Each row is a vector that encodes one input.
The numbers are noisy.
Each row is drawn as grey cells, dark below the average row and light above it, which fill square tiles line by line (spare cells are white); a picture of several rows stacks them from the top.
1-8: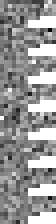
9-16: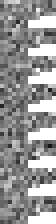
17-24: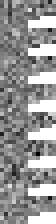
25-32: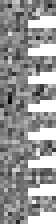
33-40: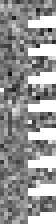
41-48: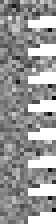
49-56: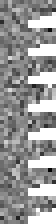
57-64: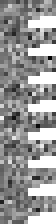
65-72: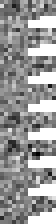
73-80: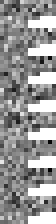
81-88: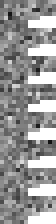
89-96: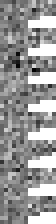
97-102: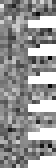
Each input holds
a node of a 7-node tree, together with a list of up to two points on a 7-point line.
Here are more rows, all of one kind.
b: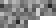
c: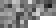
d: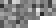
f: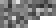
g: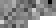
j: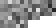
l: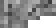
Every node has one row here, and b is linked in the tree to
c and l.
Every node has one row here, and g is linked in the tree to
j and l.
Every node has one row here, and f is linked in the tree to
d.
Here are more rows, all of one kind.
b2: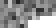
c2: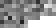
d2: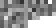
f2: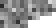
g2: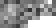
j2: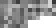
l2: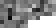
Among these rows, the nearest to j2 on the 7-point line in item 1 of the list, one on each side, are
c2 and g2.
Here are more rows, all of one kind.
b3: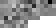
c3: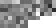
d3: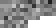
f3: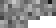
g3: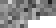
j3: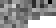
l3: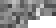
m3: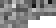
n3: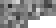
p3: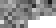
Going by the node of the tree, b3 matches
c3, d3 and p3.
